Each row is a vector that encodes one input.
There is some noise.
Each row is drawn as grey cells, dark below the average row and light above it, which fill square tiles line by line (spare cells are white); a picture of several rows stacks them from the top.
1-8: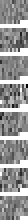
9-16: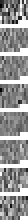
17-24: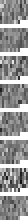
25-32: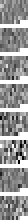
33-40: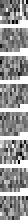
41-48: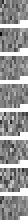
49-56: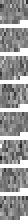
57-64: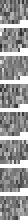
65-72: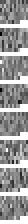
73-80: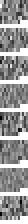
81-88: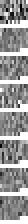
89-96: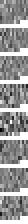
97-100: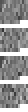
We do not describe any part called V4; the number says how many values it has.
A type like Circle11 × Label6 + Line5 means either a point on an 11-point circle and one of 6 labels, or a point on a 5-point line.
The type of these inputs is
Bool × Line5 + (Label5 × V4 + Unit) × V4.
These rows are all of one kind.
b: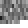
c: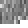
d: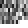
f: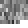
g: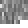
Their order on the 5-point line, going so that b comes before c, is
g, f, d, b, c.
